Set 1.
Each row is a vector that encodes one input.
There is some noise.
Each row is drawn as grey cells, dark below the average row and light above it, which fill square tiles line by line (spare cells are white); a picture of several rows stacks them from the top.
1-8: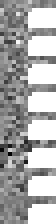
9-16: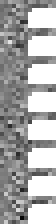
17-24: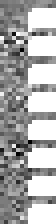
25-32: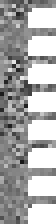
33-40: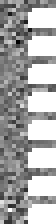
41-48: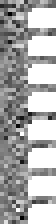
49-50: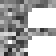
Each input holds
either a point on a 3-point line and a point on a 5-point line, or a point on a 4-point line.
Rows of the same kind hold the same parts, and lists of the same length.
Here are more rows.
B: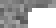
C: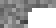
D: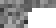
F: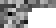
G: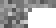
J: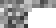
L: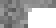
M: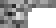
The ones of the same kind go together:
B, C, D, F
G, J, L, M

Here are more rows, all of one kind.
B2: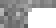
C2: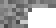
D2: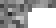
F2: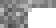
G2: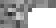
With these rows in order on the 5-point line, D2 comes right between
B2 and G2.
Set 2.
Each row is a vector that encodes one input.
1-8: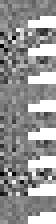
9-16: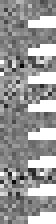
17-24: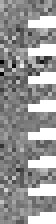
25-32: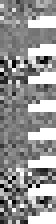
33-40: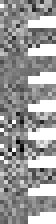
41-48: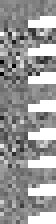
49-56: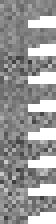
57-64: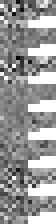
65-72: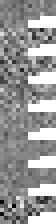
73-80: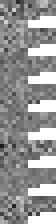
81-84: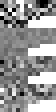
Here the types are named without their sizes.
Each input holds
either a fixed value, or a node of a tree, or three true/false values.
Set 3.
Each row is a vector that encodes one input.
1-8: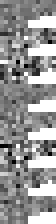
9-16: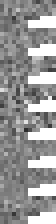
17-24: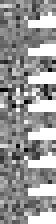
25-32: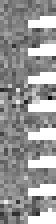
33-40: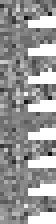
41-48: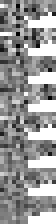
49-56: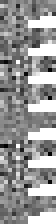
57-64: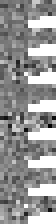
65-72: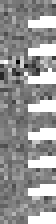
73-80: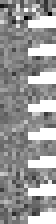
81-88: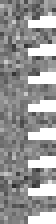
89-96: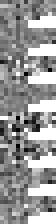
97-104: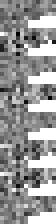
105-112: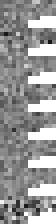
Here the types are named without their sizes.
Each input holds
a point on a circle, together with either a fixed value, or a node of a tree.
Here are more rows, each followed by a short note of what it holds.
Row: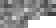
a point on a circle and a node of a tree
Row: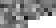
a point on a circle
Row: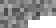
a point on a circle and a node of a tree
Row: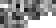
a point on a circle
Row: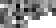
a point on a circle and a node of a tree
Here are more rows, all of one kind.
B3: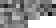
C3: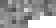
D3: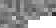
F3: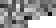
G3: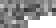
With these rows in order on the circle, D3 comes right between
C3 and G3.
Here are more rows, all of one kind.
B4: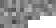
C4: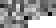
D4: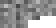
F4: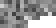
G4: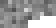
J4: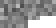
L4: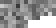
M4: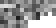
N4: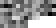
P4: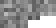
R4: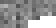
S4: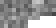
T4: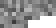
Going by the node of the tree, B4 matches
G4 and T4.
